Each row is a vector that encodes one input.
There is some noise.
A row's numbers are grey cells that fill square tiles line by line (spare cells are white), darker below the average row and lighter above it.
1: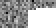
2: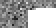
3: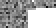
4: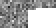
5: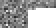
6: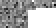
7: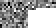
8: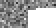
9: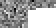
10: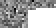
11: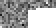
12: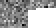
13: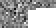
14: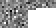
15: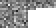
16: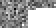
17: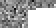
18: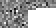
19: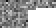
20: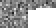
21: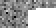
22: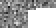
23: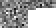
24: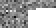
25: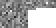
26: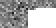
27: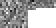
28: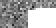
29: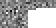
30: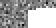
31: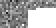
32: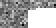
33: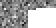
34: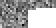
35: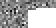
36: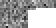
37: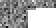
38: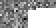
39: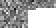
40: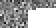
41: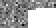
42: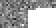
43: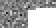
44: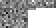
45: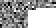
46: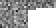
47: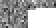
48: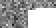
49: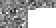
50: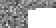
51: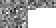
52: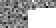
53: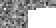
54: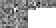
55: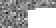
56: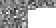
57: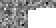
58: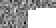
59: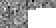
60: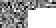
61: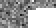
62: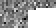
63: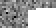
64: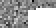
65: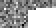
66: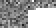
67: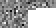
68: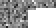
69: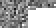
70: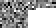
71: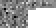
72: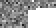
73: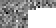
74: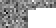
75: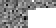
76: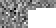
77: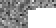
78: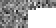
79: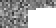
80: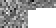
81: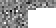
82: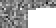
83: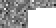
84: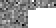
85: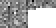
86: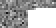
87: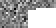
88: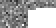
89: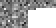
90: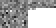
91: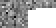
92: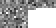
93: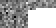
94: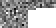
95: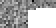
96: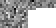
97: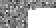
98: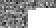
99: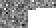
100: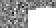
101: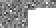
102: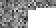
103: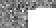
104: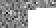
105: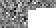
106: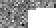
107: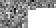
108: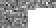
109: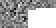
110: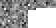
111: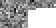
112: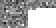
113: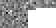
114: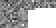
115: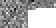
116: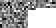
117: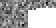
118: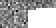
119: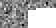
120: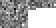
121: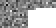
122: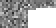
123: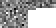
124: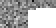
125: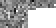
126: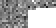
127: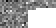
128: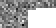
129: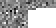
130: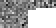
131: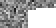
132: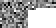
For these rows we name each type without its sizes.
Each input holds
a list of points on a line.
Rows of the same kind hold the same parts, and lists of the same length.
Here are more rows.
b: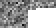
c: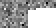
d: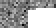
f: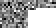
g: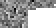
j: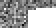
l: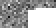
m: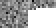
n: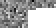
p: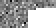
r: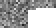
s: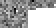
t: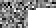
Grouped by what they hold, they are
b, d, l, r
c, j, m, p
f, t
g, n, s

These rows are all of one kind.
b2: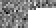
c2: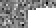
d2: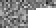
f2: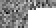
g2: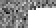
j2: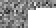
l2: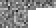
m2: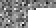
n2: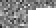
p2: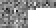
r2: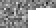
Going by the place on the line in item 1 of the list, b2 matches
f2, g2, j2 and p2.
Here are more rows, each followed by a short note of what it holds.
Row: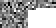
the empty list
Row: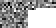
the empty list
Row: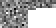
a list of one item
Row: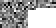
the empty list
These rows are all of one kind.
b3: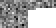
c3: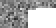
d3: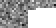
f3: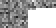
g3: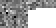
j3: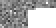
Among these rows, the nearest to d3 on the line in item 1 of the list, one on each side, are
b3 and c3.
